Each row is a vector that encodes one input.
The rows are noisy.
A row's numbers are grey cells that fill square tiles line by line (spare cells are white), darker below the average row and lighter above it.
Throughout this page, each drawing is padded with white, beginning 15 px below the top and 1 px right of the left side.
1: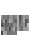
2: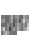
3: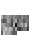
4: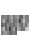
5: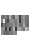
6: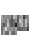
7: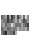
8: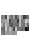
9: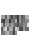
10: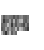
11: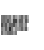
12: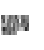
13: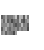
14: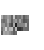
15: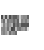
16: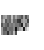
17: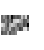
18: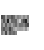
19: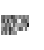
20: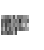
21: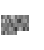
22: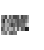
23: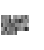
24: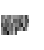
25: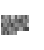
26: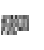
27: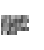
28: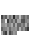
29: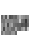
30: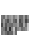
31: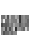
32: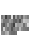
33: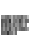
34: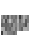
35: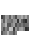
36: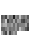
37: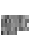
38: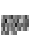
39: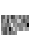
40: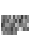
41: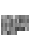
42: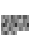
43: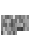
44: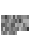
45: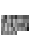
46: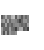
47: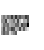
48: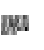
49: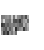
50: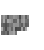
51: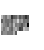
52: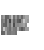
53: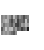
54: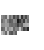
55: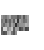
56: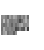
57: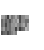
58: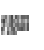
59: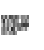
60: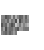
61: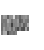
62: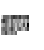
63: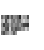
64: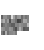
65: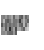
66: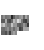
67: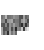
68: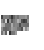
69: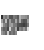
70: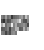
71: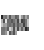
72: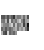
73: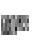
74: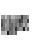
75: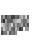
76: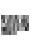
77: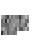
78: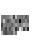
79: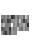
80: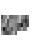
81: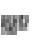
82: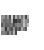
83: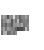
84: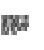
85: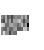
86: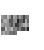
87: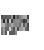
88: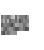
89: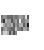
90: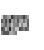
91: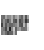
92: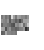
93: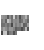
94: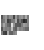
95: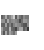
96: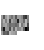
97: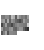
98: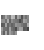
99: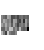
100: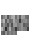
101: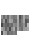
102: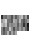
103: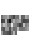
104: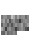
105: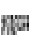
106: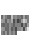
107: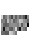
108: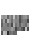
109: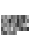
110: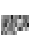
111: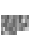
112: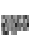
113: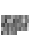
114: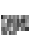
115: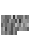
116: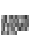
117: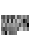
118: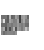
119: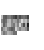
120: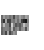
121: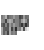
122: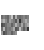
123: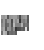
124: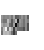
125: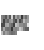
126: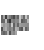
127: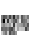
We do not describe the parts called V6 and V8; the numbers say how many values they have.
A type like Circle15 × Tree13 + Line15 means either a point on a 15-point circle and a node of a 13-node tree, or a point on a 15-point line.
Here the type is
(Bool × Circle5 + Unit) × V6 × V8.
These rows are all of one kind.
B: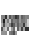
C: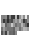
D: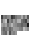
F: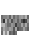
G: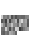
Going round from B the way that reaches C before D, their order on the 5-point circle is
B, F, C, G, D.
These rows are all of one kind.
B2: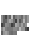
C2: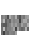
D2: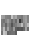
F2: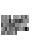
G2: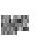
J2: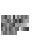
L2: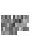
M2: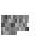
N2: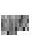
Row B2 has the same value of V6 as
J2, L2 and M2.
